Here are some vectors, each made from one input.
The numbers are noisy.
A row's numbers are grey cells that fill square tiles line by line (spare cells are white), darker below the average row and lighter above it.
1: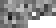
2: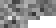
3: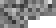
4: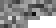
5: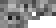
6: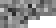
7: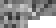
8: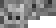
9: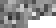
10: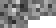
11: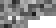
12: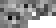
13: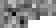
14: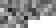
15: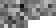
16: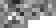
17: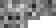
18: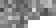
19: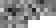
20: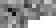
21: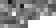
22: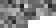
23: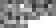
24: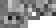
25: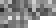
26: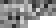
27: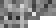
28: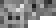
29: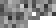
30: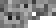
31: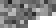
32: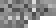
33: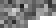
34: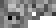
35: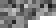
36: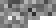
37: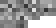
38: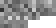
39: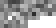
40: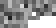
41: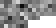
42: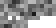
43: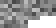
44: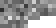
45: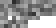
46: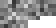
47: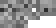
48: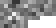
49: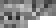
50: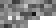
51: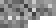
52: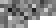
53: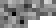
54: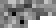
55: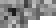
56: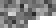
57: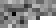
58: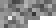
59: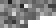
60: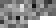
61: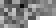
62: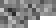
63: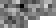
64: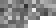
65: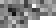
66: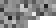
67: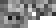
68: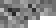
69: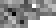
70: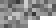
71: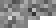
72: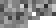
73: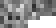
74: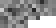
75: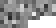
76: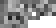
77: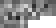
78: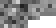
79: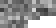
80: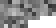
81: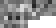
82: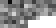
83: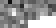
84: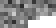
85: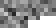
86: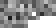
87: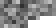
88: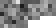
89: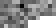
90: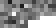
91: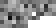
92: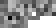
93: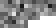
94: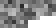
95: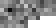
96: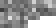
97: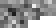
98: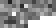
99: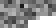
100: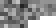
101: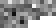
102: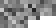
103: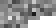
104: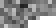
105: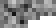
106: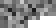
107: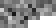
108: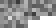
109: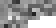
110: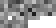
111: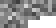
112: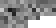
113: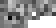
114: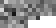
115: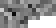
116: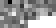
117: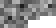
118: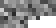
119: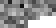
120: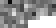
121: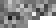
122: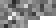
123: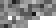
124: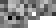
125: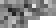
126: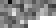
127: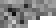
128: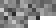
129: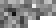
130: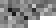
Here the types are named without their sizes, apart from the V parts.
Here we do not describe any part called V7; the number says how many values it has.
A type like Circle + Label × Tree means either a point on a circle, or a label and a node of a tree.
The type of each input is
(Bool × Label + V7) × Label.
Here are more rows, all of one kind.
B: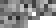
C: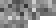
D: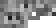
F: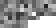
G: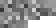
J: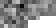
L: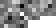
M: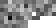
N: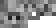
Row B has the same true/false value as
F, J and N.
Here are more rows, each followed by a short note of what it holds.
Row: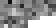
a label and a value of V7
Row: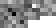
two labels and a true/false value
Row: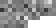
two labels and a true/false value
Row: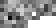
two labels and a true/false value
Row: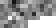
a label and a value of V7
